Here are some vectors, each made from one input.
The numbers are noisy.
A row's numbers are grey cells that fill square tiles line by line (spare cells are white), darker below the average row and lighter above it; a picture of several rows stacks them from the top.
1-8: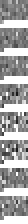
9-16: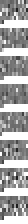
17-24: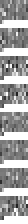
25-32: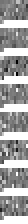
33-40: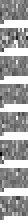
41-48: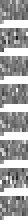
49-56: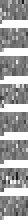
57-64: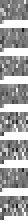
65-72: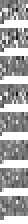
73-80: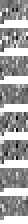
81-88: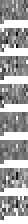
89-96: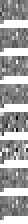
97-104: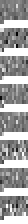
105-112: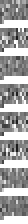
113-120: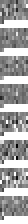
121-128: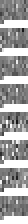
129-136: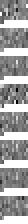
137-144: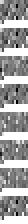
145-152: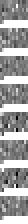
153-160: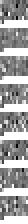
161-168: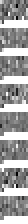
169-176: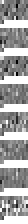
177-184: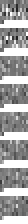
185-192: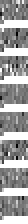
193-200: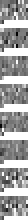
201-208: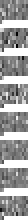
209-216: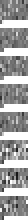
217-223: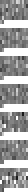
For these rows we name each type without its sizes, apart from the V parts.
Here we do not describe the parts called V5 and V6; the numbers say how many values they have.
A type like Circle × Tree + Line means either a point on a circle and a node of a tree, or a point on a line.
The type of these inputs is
(Bool × Bool × Bool + Unit) × V5 + Label × V6 + Line.
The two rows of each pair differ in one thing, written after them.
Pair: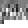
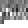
the value of V6
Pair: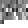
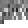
the label
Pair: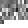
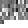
the value of V6
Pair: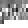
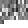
the label
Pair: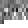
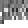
the value of V6
